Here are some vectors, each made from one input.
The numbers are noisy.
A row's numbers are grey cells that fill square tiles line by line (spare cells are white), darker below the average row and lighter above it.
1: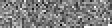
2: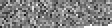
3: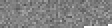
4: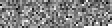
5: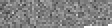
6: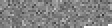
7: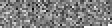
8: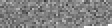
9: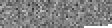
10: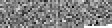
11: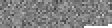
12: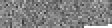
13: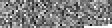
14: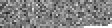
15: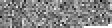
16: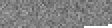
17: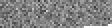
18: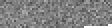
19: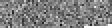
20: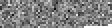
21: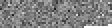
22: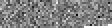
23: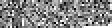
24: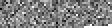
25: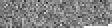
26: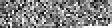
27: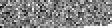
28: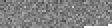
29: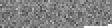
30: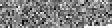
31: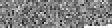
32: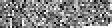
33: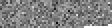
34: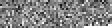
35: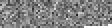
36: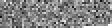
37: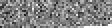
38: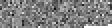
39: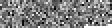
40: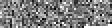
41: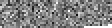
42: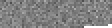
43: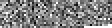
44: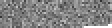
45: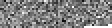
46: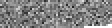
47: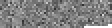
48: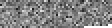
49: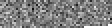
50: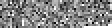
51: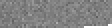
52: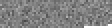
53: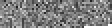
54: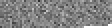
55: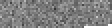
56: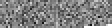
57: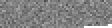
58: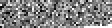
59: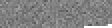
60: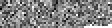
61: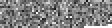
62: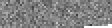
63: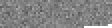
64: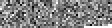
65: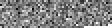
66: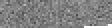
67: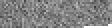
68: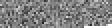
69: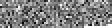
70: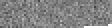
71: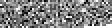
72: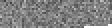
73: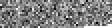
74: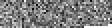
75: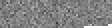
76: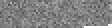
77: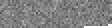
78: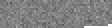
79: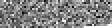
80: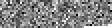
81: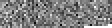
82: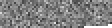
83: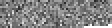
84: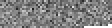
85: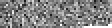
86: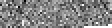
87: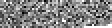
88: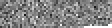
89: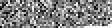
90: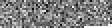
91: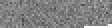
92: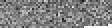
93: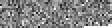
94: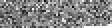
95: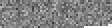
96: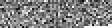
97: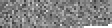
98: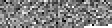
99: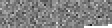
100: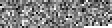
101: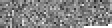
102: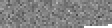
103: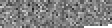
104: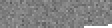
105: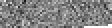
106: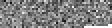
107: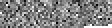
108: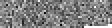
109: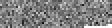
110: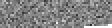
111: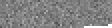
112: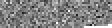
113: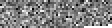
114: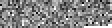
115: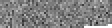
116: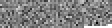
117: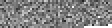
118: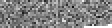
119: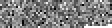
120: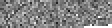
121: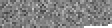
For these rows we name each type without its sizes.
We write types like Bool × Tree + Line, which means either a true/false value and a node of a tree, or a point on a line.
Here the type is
Bool × Label × Label × Label + Unit.
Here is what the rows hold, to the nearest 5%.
About 5% of them hold a fixed value. The rest hold three labels and a true/false value.
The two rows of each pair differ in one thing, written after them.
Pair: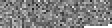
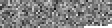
the true/false value
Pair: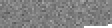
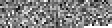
one of the three labels
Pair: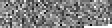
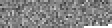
one of the three labels
